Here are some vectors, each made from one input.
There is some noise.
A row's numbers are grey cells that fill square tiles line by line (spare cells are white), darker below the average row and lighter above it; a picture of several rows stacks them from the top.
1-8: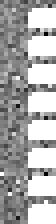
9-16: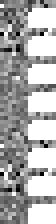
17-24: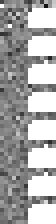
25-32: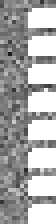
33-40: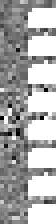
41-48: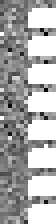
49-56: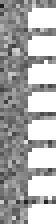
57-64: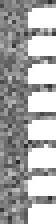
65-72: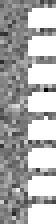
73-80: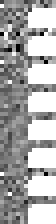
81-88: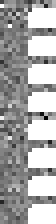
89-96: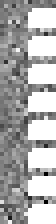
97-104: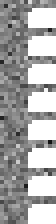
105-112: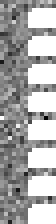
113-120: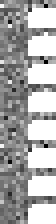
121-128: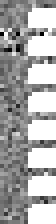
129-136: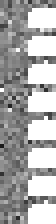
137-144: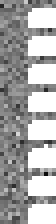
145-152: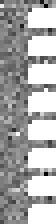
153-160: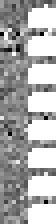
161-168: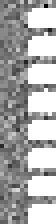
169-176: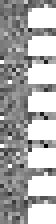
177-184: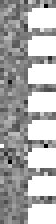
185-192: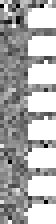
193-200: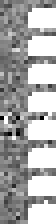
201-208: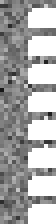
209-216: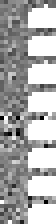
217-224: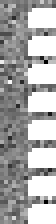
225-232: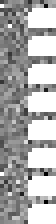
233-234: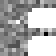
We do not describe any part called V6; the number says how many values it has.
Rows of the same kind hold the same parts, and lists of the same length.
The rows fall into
4 kinds.
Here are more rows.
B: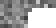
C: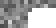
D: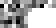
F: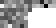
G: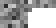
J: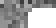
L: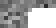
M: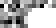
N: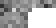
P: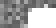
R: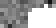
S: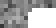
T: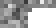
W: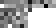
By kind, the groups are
B, C, J, L, N, P, R, S
D, M
F, W
G, T

